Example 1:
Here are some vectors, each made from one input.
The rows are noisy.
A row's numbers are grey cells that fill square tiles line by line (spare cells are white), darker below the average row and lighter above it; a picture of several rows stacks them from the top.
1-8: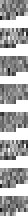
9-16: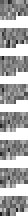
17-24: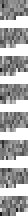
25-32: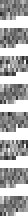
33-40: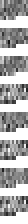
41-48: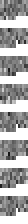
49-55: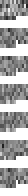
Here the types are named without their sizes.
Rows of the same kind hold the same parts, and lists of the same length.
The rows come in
3 kinds.
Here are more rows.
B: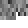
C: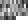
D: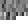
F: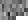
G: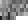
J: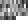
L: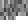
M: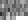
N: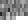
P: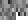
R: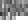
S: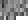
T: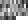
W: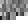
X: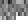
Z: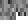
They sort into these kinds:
B, D, F, G, P, S, W, X, Z
C, J, T
L, M, N, R

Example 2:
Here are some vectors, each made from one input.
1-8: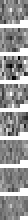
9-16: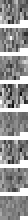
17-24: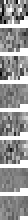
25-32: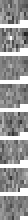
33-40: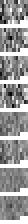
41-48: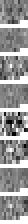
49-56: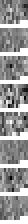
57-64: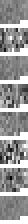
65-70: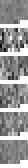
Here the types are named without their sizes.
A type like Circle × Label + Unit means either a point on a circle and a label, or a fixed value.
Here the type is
Bool × Line.
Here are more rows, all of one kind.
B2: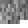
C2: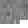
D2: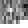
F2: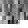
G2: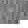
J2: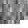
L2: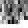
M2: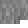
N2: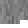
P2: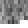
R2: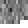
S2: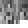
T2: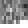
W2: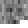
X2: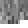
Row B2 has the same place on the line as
F2, J2, L2 and M2.
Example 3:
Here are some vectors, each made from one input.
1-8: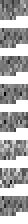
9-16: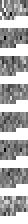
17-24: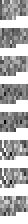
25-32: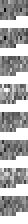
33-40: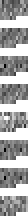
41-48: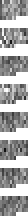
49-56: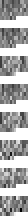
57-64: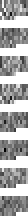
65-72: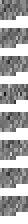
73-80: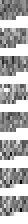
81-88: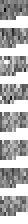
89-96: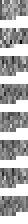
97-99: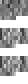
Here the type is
Line8 + Line11.
